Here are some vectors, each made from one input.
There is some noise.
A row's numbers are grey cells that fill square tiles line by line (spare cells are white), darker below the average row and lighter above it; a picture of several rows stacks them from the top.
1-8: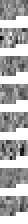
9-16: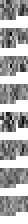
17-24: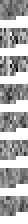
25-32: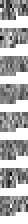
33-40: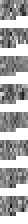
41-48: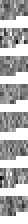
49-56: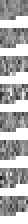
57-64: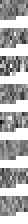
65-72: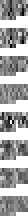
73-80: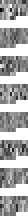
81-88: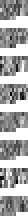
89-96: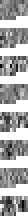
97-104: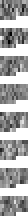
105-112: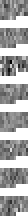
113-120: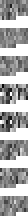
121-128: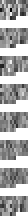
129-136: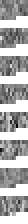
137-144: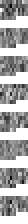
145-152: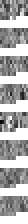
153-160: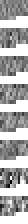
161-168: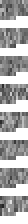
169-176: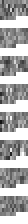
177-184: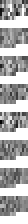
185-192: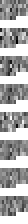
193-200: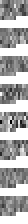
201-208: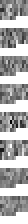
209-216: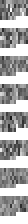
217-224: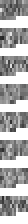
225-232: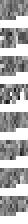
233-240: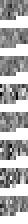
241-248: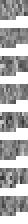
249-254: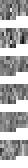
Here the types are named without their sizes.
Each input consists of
a point on a line.
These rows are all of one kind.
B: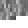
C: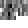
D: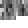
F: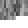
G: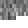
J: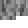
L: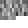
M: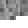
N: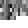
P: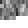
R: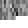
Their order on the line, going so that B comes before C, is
J, M, B, G, N, C, P, F, R, D, L.
